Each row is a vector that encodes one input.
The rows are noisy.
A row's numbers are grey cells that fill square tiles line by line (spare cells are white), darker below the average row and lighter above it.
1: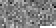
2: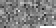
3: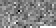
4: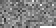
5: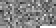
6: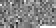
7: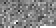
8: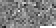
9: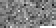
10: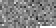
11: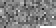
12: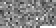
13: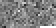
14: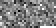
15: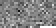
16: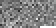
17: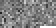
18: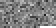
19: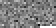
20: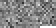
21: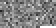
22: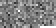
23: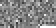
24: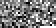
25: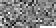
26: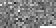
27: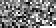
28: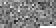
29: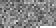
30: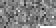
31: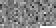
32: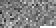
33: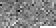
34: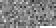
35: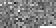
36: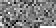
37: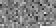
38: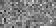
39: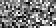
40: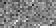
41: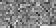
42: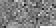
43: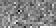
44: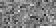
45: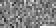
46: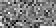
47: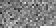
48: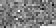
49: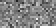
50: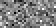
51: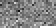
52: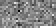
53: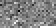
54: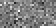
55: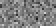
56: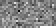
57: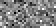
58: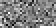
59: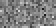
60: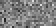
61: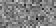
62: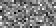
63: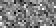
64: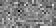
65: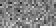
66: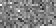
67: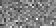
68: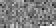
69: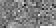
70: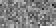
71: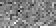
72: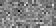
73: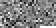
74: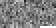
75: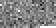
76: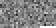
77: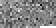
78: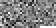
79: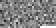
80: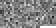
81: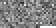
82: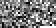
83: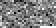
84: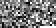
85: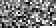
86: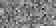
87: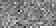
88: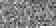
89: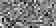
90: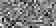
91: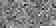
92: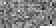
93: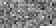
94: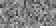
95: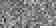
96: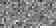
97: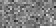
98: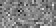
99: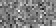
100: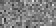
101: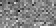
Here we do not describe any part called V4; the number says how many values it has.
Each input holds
a list of up to three items, each a true/false value and a value of V4.
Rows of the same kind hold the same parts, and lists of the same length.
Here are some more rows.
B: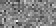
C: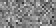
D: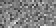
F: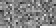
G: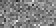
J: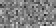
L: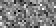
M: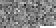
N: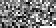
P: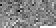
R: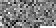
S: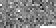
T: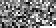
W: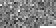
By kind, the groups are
B, D, G, J, M, P
C, F, S, W
L, R
N, T

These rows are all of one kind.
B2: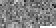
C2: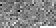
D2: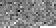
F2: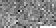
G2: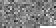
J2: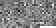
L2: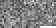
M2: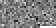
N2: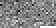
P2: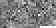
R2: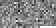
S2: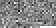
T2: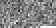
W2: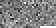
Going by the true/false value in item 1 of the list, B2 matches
G2, M2 and P2.
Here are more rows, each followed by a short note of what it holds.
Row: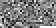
a list of one item
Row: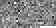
a list of three items
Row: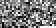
the empty list
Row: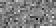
a list of three items
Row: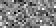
a list of one item
